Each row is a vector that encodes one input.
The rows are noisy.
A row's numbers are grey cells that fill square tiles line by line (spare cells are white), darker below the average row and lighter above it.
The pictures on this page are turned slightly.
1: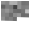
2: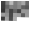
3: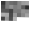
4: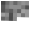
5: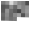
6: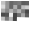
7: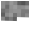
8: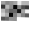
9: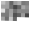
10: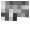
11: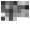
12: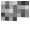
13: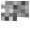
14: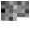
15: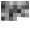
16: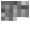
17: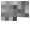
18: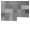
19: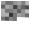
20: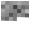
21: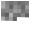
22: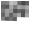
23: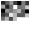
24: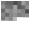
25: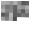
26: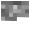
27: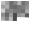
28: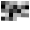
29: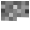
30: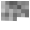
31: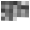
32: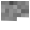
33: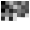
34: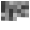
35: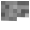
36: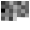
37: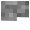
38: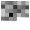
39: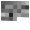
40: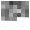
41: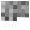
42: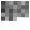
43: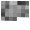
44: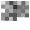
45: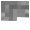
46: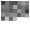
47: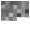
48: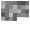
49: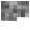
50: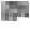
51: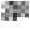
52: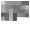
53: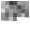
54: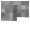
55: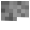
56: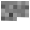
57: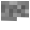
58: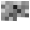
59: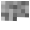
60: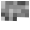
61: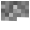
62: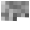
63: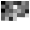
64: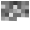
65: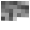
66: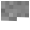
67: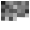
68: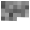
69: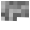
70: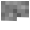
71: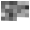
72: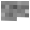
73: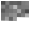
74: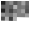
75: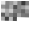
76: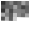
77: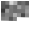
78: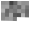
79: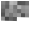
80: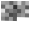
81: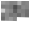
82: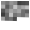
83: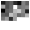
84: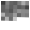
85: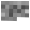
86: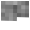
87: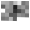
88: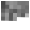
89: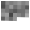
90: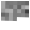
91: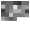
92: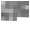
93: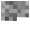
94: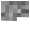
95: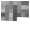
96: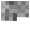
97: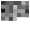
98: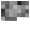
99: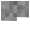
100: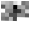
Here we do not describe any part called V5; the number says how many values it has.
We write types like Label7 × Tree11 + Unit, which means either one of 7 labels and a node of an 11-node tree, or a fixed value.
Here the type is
Bool × Bool × Bool × (Line4 + V5).
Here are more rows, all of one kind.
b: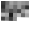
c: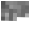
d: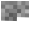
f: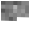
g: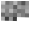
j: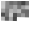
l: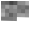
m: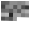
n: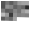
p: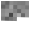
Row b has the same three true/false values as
d, f and j.
